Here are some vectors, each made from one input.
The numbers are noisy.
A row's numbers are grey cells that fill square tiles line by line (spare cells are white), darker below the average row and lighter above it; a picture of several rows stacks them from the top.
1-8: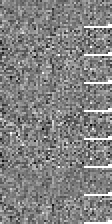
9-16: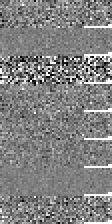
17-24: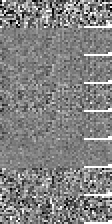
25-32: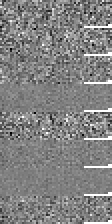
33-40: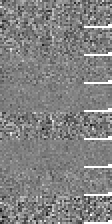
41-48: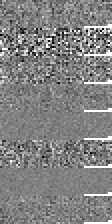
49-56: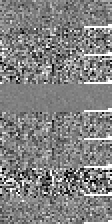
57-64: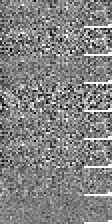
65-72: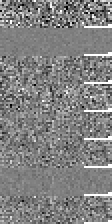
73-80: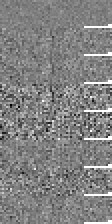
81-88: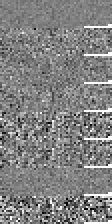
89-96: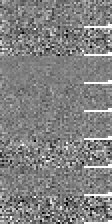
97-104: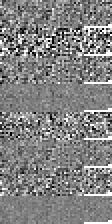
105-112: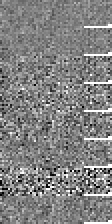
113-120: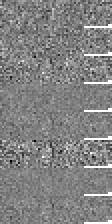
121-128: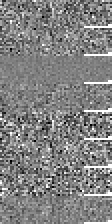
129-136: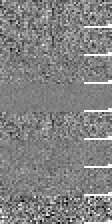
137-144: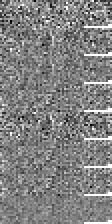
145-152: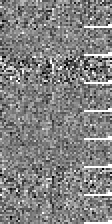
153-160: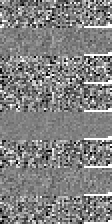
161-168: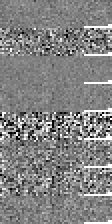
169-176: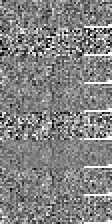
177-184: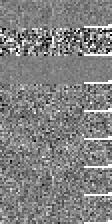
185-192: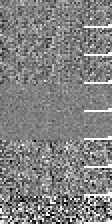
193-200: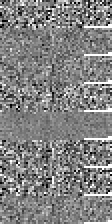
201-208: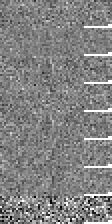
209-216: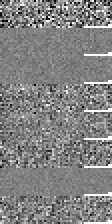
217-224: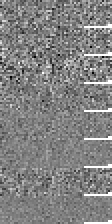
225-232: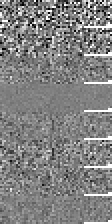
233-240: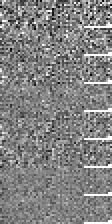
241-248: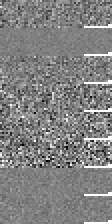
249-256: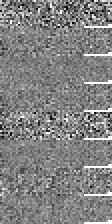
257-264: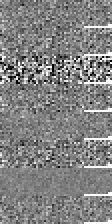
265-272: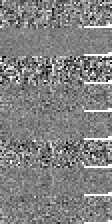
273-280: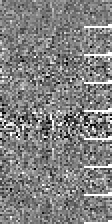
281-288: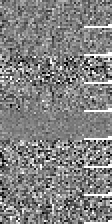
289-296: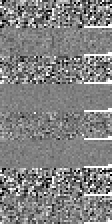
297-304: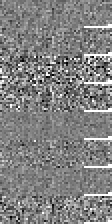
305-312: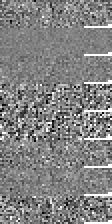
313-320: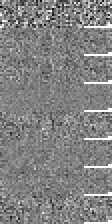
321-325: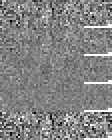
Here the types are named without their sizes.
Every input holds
either a fixed value, or three labels and six true/false values.
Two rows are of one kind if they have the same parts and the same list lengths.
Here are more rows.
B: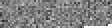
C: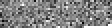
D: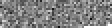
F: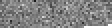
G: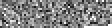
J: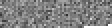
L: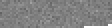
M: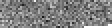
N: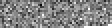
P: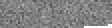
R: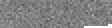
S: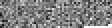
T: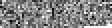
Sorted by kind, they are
B, C, D, F, J, L, M, P, R, S, T
G, N

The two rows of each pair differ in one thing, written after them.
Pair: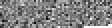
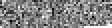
one of the six true/false values
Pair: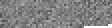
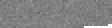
one of the three labels
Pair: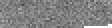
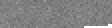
one of the three labels
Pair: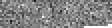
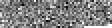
one of the six true/false values
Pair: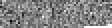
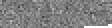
one of the three labels
